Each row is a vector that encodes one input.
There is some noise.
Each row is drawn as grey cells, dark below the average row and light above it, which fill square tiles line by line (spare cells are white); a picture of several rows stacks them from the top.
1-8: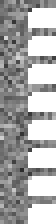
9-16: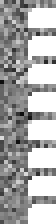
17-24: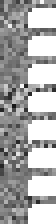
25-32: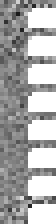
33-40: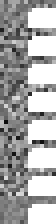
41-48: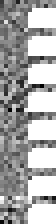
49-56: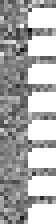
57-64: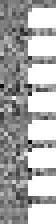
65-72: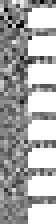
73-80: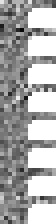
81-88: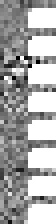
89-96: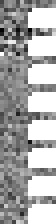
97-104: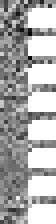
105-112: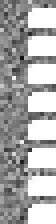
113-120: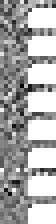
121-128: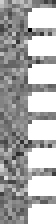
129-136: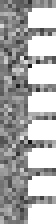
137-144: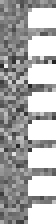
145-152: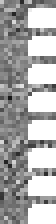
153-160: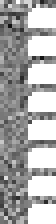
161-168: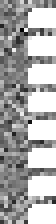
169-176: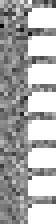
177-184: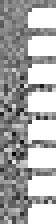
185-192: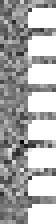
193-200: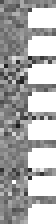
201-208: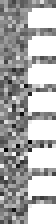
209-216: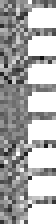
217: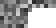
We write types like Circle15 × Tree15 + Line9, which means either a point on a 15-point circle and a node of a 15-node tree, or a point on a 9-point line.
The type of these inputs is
Bool × Circle10 + Line5 + Tree10.
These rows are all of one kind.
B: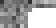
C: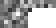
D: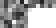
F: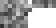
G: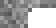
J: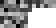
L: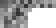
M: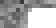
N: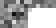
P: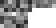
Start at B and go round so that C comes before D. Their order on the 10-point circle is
B, M, F, C, P, D, N, L, J, G.
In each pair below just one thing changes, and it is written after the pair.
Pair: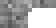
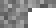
the place on the 10-point circle
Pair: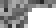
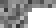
the place on the 10-point circle
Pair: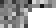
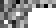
the place on the 10-point circle
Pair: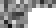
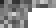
the true/false value
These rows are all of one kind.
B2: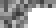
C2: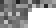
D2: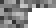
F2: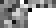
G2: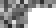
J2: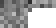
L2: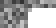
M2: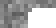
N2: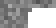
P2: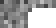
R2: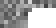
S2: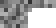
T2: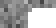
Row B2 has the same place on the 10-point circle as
C2, M2, N2 and R2.
